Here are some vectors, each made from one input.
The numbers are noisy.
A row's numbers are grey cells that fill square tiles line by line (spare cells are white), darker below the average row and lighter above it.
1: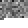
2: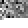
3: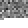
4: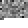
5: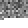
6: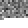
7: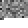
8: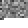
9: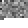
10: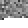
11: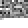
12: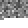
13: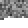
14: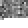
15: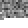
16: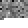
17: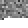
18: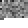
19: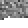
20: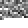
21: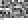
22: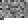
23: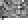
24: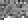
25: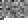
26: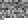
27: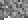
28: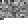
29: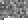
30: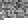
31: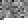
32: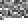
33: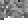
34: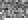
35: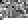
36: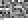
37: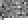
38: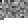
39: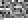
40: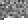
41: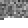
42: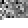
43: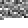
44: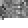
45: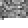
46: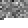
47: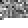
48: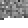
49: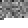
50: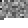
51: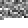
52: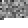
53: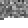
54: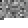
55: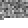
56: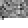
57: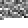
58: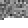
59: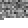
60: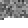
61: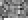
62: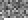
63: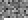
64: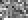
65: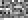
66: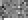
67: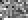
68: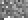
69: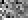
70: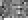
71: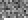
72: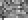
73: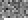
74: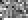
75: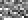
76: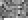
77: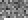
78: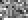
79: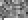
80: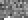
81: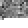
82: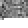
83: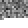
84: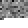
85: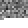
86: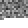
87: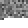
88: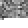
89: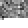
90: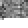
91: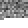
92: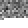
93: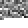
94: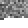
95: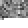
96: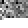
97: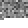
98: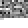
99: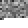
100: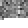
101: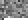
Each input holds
one of 4 labels, together with either a fixed value, or two labels (each one of 4) and a true/false value.
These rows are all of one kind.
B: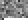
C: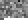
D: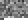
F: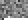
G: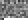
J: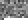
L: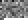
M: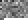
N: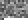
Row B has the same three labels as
G, J and N.
